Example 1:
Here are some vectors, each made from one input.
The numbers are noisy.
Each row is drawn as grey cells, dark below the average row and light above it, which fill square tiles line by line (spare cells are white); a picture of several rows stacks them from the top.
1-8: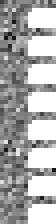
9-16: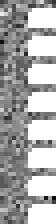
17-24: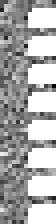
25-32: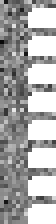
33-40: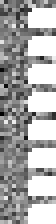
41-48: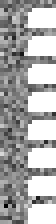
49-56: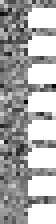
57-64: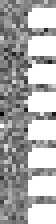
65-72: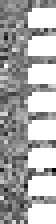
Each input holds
a point on a 5-point line and four true/false values.
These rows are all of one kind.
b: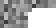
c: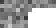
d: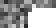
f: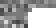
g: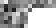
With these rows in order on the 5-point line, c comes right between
b and f.
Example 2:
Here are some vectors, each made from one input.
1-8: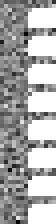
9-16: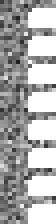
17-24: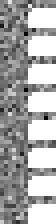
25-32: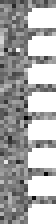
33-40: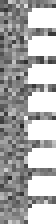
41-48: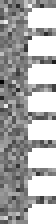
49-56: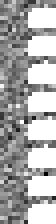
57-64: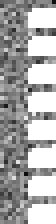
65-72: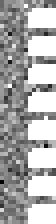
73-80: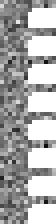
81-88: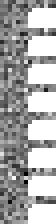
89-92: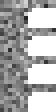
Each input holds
one of 11 labels, a point on a 4-point line and a point on a 9-point line.
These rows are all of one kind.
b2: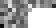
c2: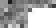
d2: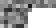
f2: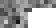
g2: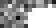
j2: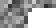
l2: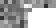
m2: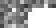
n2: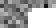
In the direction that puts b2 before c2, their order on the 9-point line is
b2, m2, g2, f2, c2, l2, n2, j2, d2.
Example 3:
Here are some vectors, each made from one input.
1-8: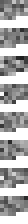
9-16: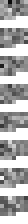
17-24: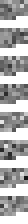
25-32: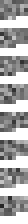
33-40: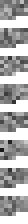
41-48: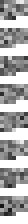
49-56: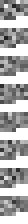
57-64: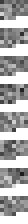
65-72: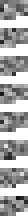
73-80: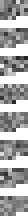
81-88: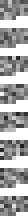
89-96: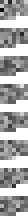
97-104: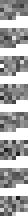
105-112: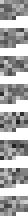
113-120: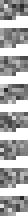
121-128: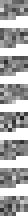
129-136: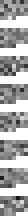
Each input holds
one of 9 labels and a true/false value.
